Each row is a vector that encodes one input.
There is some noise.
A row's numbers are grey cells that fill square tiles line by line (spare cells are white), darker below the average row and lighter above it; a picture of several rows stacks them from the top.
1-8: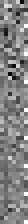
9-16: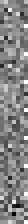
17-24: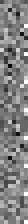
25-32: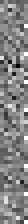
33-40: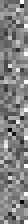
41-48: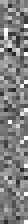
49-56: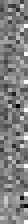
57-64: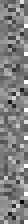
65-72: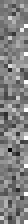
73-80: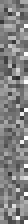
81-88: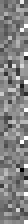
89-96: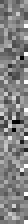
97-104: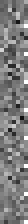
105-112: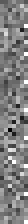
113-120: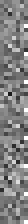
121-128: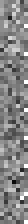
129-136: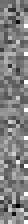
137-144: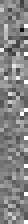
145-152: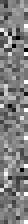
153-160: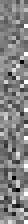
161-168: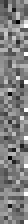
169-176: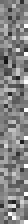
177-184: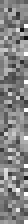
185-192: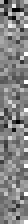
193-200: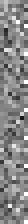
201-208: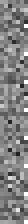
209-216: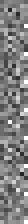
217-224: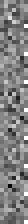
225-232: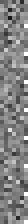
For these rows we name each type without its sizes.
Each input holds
a list of points on a line.
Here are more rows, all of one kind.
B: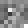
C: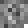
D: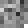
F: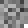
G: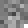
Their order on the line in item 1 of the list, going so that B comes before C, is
B, G, C, D, F.
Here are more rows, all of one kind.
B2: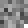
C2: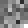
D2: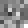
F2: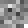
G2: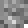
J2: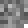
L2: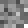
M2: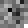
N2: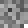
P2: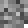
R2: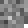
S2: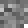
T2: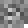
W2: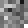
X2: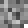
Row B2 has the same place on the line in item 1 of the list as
J2, L2, P2 and R2.
